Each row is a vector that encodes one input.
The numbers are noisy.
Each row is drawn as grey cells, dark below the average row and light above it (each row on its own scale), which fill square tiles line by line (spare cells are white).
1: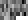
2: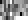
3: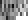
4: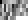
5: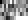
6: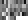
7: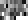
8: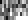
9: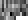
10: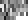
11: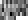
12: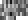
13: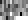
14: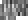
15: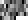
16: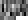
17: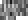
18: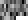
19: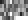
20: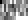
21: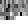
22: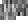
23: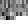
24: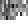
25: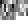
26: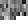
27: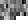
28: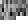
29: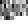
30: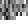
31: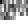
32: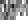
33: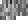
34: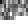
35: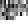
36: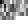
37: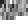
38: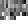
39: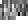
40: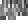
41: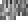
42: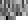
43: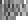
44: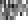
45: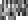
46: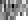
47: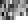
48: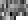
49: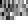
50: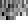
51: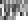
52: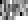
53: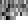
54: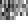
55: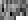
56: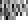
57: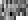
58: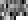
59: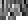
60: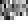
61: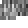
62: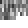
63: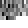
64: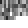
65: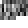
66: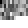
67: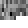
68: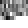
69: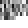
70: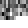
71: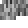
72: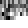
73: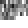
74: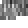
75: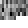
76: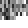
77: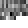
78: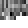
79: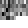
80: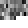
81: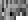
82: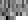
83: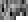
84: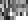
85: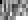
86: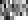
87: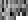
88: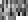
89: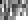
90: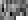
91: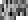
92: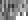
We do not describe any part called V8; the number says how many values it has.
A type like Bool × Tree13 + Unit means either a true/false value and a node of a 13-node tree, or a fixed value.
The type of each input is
Line5 × V8 + Line9.
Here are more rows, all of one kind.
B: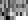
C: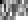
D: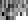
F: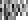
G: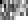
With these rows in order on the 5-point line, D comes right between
B and F.
